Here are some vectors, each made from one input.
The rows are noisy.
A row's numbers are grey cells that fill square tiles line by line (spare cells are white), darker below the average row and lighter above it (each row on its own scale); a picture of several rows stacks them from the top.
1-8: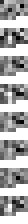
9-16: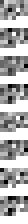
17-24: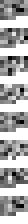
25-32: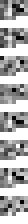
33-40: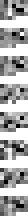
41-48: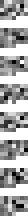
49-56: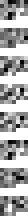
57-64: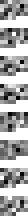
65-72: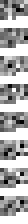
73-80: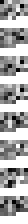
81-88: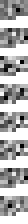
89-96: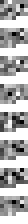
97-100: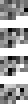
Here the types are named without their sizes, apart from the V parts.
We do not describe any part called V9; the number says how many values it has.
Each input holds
either a point on a line, or a true/false value and a value of V9.
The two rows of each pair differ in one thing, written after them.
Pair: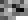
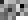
the true/false value
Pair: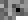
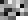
the true/false value
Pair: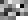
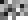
the value of V9
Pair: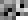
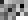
the value of V9
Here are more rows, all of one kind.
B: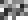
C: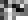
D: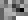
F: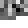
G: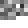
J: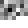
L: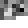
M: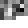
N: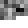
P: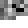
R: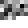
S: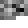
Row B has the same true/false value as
G, J and R.
